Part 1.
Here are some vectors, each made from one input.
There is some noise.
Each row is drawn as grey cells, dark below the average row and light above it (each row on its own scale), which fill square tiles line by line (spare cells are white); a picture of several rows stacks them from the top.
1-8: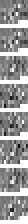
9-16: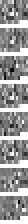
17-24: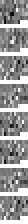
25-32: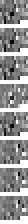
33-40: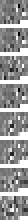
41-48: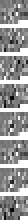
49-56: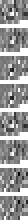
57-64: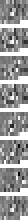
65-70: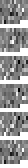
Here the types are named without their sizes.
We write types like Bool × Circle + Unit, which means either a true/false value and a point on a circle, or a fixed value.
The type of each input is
Circle.
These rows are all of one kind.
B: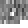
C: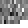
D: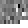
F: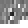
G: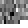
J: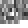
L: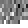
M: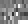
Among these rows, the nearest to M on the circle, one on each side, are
F and J.
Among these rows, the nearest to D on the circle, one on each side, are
G and L.
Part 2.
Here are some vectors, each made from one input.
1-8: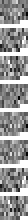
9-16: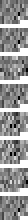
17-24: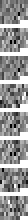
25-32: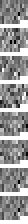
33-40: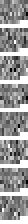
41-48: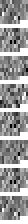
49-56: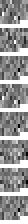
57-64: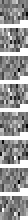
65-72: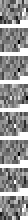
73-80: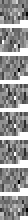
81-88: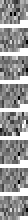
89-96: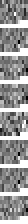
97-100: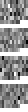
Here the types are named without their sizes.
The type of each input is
Circle + Unit.
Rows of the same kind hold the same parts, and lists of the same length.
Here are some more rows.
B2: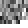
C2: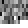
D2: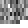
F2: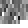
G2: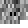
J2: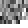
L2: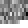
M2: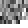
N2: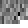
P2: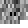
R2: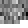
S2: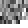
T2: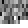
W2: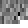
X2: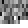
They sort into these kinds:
B2, J2, M2, S2
C2, D2, F2, G2, L2, N2, P2, R2, T2, W2, X2

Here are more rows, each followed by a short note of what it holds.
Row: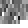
a point on a circle
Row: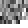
a fixed value
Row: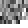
a fixed value
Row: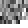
a fixed value
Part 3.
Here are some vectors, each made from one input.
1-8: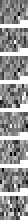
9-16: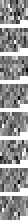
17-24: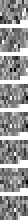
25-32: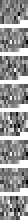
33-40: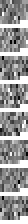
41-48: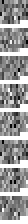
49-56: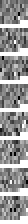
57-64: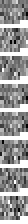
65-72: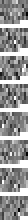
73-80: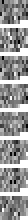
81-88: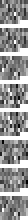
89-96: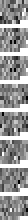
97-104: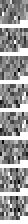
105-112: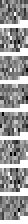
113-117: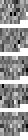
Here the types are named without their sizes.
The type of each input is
Circle + Unit.
